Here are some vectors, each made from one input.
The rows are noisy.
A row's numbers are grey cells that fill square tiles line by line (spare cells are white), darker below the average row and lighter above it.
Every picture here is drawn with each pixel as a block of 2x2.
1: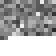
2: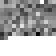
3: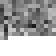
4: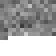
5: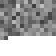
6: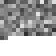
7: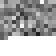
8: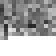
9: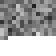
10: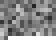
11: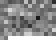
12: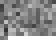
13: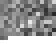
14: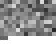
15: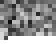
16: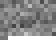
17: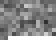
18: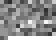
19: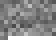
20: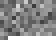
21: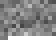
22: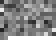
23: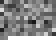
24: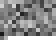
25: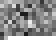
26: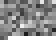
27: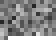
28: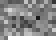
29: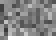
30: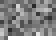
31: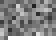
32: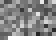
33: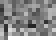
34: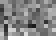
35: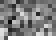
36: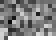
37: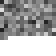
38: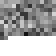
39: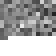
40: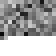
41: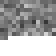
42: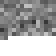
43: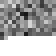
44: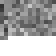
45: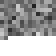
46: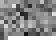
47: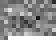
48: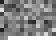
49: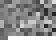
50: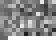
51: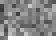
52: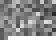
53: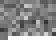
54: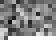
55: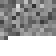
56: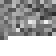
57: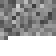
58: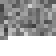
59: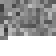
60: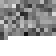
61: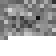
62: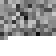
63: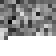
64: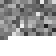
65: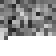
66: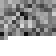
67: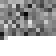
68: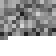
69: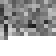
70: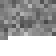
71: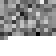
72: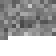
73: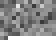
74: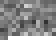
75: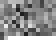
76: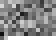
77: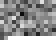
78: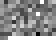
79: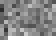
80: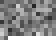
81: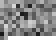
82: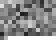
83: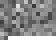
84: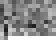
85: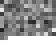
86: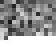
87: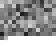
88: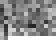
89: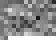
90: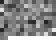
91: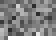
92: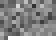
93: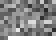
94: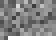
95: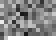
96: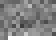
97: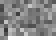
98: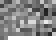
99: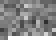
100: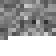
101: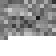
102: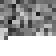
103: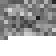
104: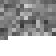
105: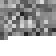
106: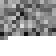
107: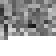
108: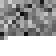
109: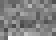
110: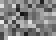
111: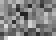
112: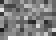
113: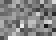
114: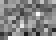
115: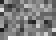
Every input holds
either one of 8 labels and a point on a 7-point line, or a node of a 9-node tree.
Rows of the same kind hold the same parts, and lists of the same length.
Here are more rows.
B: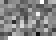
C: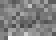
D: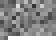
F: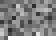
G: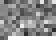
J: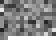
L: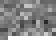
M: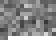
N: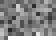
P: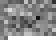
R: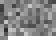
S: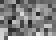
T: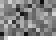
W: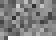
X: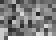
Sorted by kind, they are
B, G, T
C, D, F, J, L, M, N, P, R, S, W, X

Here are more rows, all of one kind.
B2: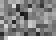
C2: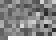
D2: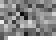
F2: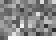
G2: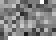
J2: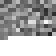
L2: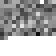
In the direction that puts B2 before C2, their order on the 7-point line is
B2, D2, G2, L2, F2, C2, J2.
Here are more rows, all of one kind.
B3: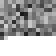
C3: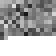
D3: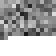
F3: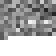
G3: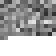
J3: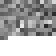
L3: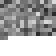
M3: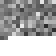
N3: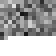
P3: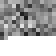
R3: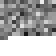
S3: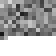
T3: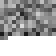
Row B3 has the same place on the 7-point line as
C3, N3 and S3.
